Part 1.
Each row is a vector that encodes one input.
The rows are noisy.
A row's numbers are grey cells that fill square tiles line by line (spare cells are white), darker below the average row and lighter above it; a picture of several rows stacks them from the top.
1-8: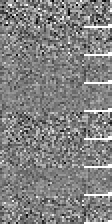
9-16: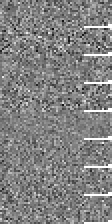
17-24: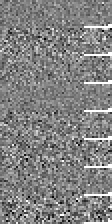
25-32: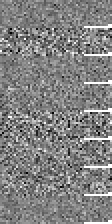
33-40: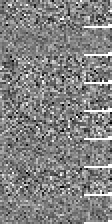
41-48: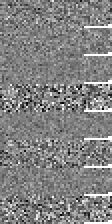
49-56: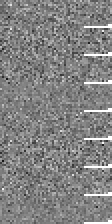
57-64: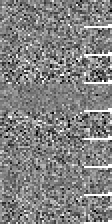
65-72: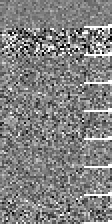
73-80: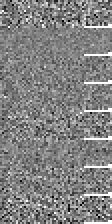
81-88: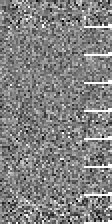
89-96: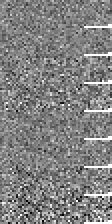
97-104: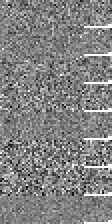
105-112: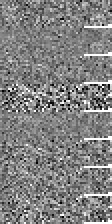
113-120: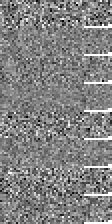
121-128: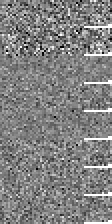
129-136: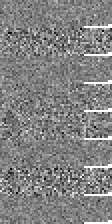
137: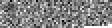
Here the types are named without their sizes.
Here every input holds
a point on a circle, together with either a point on a circle, or a point on a line.
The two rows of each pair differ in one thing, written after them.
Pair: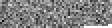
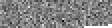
the place on the circle
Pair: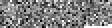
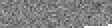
the place on the circle
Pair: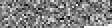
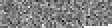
the place on the line
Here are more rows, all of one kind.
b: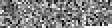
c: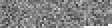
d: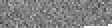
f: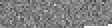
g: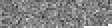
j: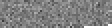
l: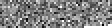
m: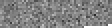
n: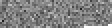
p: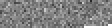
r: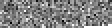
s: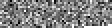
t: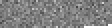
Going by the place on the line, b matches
g, m and t.
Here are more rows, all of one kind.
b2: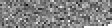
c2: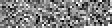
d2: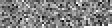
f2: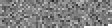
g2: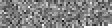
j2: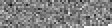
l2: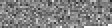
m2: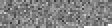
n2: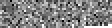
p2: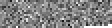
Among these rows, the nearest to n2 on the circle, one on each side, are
f2 and g2.
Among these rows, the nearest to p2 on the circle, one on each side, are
c2 and l2.
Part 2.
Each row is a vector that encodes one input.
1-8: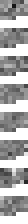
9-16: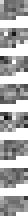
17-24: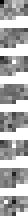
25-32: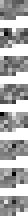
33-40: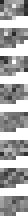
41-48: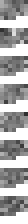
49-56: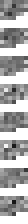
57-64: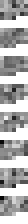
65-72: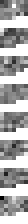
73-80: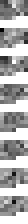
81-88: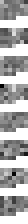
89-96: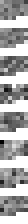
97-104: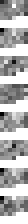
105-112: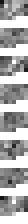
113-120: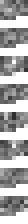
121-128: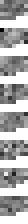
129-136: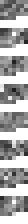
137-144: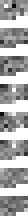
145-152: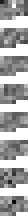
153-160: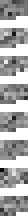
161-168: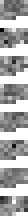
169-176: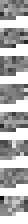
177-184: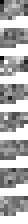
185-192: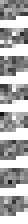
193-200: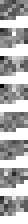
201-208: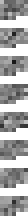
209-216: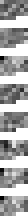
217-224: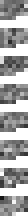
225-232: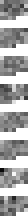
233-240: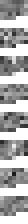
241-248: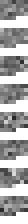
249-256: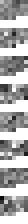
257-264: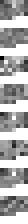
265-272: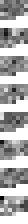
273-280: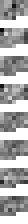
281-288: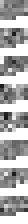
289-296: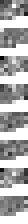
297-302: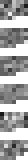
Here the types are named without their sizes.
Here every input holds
a point on a line, together with either a point on a line, or three true/false values.
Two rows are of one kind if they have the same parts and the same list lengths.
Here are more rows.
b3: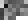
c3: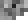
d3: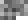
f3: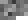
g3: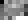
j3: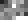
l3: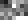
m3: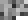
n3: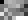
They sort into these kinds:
b3, c3, d3, f3, m3
g3, j3, l3, n3

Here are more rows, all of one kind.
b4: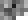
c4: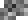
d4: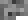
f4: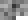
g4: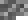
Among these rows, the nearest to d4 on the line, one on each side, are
f4 and g4.
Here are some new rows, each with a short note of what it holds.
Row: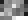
a point on each of two lines
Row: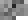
a point on a line and three true/false values
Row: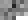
a point on a line and three true/false values
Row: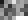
a point on each of two lines
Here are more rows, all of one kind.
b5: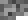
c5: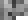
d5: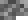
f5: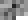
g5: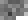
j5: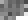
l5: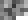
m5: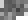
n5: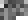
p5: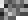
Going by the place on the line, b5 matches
g5 and j5.
